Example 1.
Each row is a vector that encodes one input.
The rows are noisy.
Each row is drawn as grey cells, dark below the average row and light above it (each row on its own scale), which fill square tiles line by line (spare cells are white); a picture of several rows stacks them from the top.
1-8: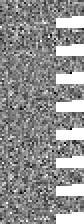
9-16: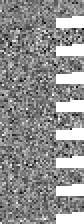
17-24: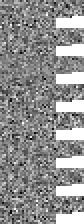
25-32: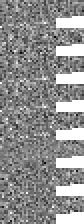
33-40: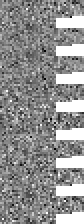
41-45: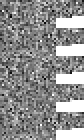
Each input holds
a list of up to two points on a 4-point line.
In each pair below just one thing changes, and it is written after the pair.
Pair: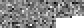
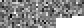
the place on the 4-point line in item 1 of the list
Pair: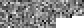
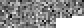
the place on the 4-point line in item 2 of the list
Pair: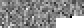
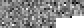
the place on the 4-point line in item 1 of the list
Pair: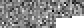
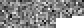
the place on the 4-point line in item 1 of the list
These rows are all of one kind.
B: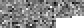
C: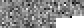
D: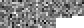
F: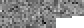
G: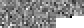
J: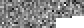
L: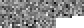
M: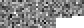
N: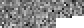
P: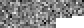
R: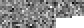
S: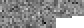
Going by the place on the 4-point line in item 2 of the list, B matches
D, L, M and R.
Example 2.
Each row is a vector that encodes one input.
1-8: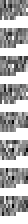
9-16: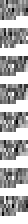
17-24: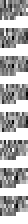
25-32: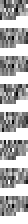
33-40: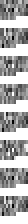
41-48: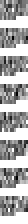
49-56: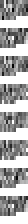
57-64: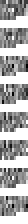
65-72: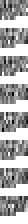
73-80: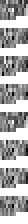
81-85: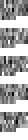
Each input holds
one of 6 labels and a true/false value.
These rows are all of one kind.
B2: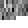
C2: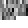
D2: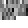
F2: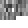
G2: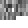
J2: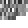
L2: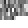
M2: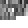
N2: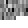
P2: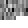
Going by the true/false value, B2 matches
C2, D2, N2 and P2.
